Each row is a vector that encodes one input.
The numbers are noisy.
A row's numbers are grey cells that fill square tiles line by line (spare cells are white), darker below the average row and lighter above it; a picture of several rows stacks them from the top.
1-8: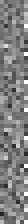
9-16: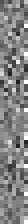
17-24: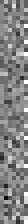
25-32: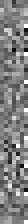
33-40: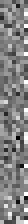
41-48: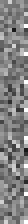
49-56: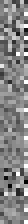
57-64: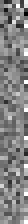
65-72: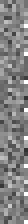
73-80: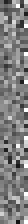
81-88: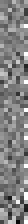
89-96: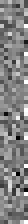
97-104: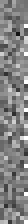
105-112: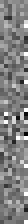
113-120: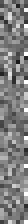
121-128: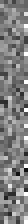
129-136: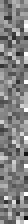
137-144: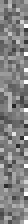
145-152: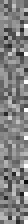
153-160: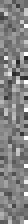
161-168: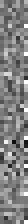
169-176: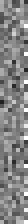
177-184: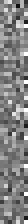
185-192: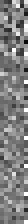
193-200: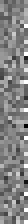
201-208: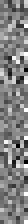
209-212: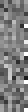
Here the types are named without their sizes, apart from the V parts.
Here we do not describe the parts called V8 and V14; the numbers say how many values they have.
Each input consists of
a node of a tree and a value of V14, together with either a point on a line, or a value of V8.
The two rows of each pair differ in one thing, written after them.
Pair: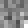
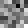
the node of the tree
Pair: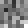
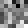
the node of the tree
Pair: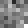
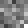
the node of the tree
